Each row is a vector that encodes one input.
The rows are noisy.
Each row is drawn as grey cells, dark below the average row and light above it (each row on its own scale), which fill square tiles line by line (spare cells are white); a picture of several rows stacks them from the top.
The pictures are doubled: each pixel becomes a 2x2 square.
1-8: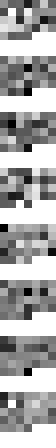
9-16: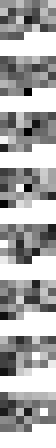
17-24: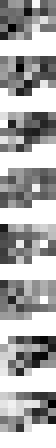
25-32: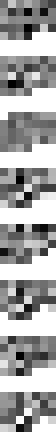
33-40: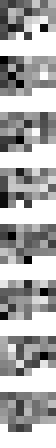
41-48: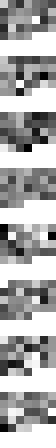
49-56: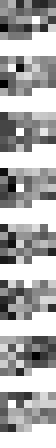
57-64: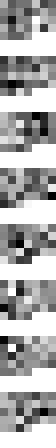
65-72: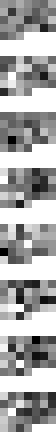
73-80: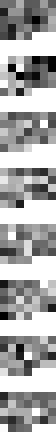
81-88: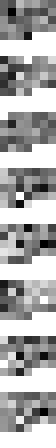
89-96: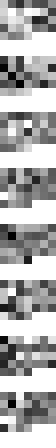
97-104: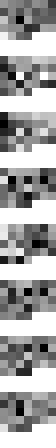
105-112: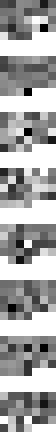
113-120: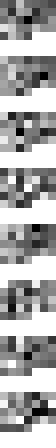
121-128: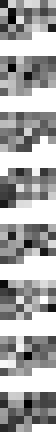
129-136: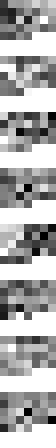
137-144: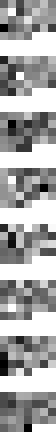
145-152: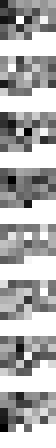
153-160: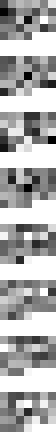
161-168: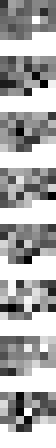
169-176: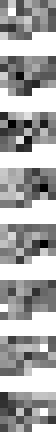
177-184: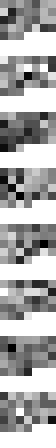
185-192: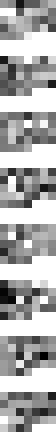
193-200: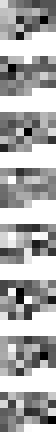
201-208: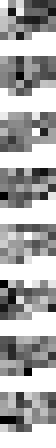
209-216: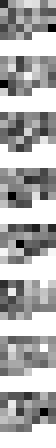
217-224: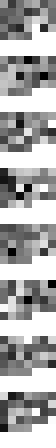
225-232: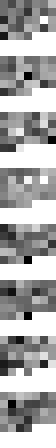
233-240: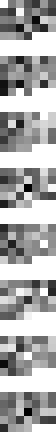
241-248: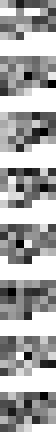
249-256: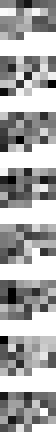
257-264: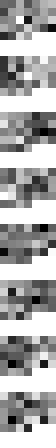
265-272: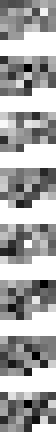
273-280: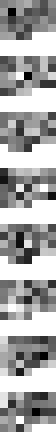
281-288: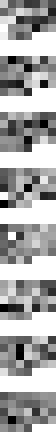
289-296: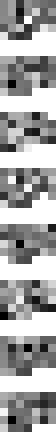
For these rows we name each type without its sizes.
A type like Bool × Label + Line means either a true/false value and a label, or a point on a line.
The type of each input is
Bool × Bool × Bool × Bool + Label × Label.
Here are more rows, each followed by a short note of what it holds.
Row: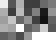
four true/false values
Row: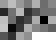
two labels
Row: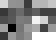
two labels
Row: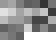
four true/false values
